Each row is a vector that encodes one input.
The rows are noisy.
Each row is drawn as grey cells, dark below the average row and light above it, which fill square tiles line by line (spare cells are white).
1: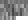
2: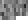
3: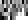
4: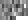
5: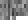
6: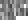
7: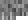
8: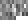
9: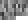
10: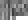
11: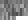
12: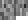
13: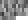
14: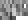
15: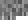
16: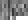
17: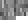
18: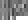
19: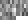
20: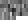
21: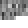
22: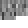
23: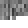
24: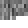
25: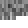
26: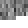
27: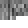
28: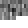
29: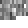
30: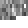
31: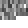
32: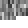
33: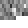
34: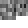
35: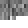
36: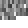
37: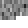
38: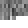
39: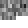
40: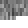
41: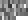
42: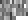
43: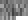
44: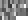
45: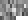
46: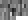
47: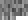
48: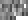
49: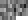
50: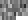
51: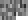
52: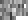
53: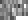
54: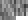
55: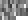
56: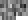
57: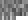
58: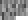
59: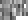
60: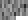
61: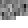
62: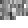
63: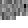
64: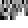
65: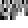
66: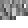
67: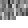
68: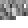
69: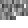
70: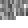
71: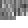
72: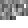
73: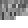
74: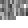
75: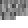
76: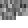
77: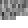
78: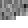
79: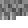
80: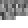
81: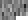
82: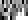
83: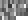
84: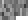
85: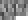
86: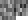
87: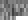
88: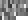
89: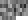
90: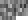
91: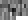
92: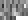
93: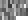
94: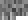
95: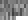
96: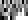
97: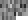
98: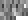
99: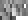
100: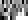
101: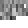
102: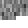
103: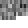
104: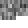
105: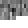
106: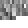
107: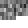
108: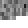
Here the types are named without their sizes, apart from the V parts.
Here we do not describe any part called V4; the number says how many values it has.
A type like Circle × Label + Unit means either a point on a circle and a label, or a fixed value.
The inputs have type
List(Bool × V4).
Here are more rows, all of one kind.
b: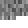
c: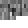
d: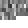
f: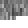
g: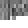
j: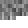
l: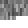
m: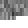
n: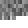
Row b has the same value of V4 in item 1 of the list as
d, j and n.
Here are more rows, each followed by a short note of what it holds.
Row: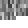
a list of one item
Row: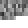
a list of two items
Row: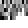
the empty list
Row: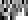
the empty list
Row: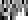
the empty list
